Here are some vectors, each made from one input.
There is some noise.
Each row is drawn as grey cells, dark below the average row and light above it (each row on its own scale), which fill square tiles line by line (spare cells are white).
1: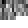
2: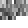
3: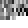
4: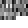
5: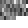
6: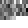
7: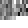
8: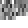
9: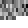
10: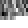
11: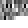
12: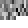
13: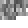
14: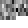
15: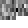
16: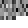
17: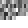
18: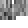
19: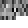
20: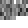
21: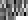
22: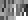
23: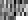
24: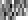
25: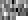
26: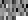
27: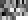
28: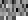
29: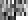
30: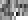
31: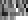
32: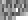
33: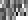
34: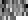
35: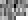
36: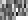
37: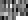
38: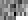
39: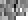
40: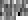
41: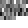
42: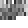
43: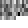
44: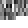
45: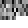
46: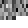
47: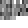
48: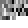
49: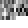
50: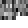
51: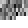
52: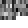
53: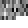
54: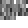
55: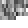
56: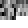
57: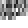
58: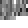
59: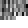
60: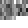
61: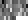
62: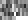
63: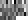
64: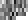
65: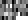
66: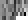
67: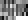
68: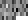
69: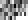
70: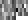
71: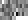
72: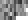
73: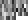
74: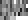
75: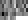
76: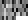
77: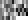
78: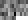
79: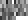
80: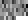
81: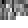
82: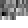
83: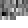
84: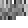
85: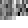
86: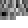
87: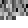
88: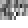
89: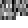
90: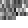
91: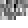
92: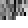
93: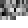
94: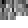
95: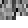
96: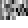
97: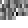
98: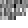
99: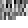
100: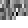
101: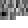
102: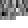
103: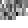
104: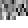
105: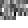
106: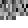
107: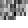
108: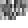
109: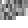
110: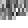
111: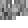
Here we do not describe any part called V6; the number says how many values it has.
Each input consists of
a node of a 7-node tree, together with either a point on a 5-point circle, or a value of V6.
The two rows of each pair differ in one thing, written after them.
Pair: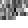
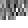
the value of V6
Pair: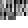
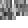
the value of V6
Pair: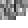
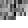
the node of the tree
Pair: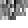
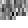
the node of the tree
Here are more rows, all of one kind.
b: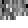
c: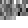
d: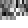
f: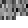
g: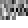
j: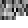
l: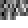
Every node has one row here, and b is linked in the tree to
d and f.
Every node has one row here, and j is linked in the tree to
g.
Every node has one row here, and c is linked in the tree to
f and l.
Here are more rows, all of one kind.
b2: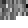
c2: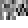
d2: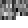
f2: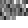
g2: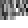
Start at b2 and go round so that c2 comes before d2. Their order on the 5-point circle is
b2, g2, f2, c2, d2.
